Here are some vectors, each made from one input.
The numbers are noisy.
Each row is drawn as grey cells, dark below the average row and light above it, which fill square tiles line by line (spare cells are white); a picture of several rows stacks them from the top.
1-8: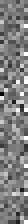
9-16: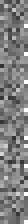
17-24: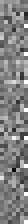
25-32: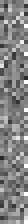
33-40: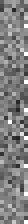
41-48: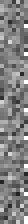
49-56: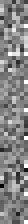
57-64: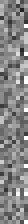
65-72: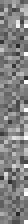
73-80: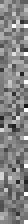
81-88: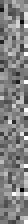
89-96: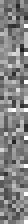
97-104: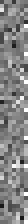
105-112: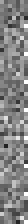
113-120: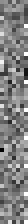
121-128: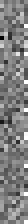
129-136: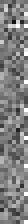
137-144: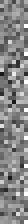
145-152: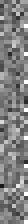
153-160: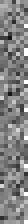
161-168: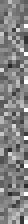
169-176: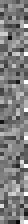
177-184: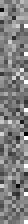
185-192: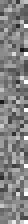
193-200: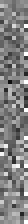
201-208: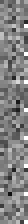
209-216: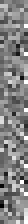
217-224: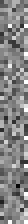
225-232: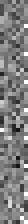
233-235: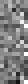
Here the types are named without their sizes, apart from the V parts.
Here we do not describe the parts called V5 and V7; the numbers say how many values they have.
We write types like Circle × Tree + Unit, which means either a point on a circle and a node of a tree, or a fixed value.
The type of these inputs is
Bool × Bool × Bool × List(V7) + List(Line) × V5.
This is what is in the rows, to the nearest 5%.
About 70% of them hold three true/false values, together with a list of values of V7. The rest hold a value of V5, together with a list of points on a line.
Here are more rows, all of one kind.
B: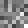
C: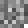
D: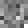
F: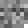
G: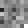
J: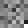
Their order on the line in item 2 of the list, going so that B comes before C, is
F, J, G, D, B, C.
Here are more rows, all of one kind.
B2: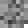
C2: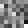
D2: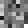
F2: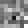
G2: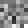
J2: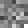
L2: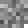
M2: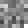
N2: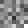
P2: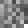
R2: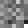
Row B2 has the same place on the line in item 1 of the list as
F2, L2 and M2.
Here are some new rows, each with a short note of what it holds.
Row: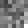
three true/false values, together with a list of two items
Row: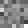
three true/false values, together with a list of one item
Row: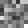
a value of V5, together with the empty list
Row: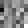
three true/false values, together with a list of two items
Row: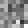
three true/false values, together with a list of one item
